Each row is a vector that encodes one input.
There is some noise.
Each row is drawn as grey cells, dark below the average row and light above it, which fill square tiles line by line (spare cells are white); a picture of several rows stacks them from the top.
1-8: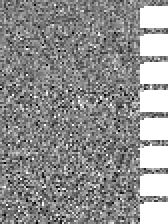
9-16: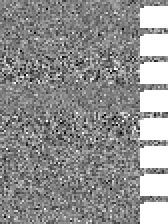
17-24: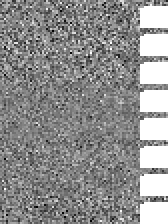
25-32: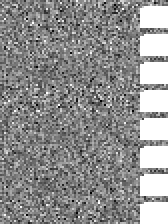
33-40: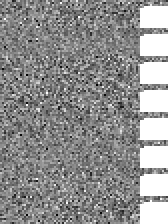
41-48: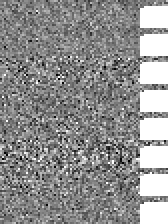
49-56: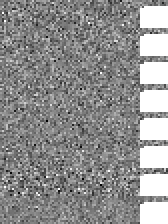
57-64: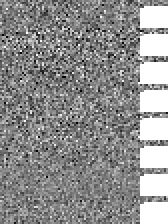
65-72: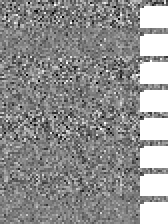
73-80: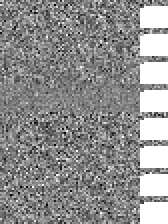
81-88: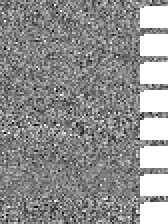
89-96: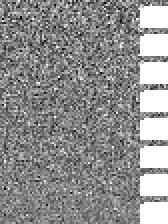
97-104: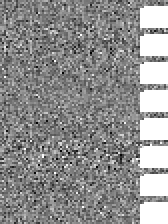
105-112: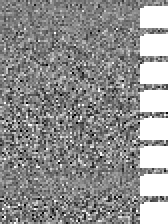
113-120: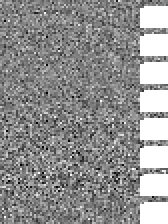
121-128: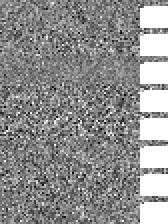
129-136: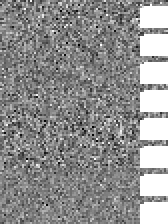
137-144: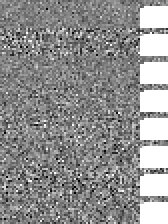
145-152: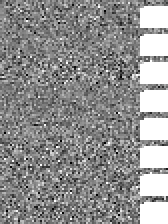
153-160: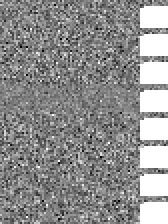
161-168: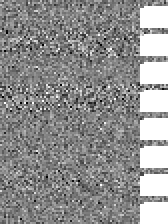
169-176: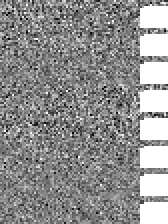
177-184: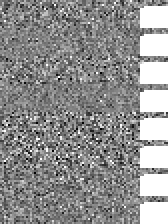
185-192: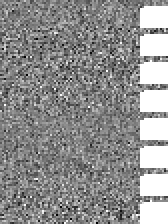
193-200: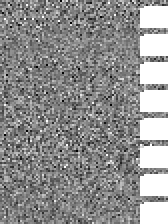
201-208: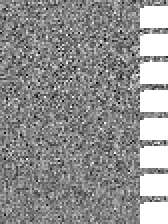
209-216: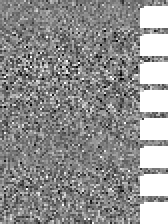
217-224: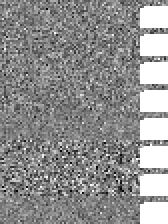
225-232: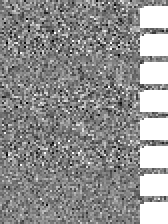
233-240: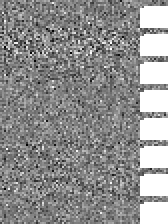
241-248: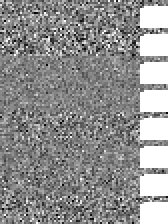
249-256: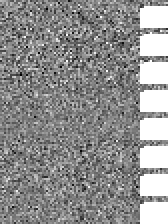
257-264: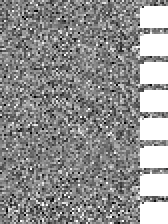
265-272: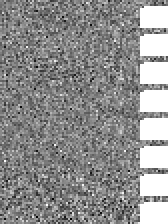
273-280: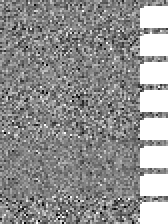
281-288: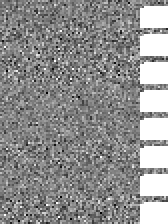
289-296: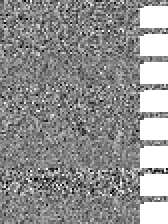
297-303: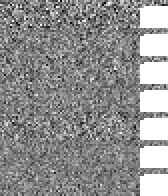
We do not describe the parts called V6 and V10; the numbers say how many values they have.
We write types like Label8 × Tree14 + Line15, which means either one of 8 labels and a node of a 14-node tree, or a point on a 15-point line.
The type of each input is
Bool × (Tree14 + Unit) + V6 × V10.
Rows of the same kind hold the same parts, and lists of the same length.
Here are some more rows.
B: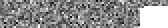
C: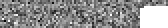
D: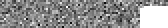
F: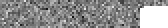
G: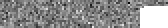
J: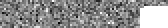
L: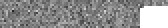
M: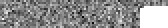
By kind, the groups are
B, D, J
C
F, G, L, M

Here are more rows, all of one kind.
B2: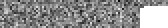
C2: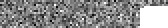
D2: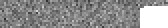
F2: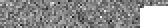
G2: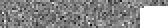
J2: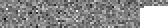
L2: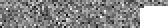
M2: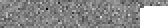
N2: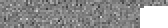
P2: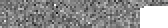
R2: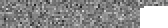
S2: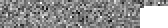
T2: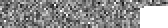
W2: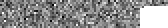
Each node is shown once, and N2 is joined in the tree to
F2, M2 and P2.
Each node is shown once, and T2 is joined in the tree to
M2, S2 and W2.
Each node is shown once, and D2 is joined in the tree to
B2, L2 and P2.
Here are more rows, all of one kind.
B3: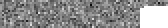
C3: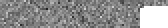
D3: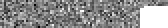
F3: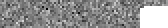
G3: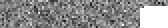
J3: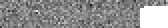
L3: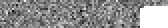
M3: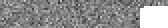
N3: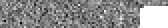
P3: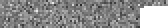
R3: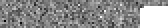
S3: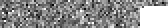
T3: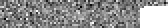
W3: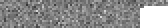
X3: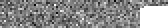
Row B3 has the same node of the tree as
G3, J3, L3 and T3.
